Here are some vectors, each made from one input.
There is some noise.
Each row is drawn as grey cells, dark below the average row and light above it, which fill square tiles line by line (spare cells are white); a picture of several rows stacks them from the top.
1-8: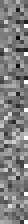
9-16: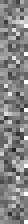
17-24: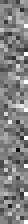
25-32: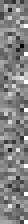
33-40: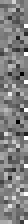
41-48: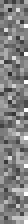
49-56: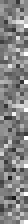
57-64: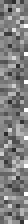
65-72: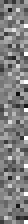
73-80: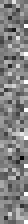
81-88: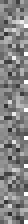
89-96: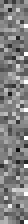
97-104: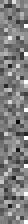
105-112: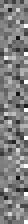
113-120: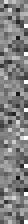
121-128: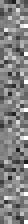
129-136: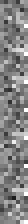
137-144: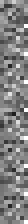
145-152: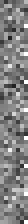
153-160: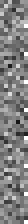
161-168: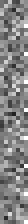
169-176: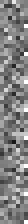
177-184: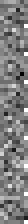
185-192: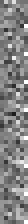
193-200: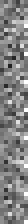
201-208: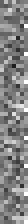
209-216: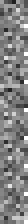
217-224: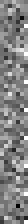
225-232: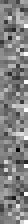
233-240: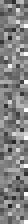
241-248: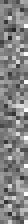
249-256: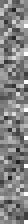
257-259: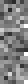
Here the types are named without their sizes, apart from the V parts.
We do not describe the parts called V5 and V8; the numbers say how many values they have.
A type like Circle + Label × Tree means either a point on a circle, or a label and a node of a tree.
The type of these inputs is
Bool × V5 × V8 + Line.
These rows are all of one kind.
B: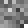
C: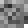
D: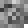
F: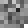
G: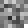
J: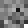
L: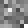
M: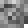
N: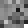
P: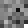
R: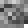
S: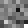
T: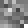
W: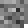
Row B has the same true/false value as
F, S and W.
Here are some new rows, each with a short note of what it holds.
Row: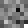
a true/false value, a value of V5 and a value of V8
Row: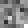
a point on a line
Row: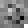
a true/false value, a value of V5 and a value of V8
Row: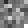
a point on a line
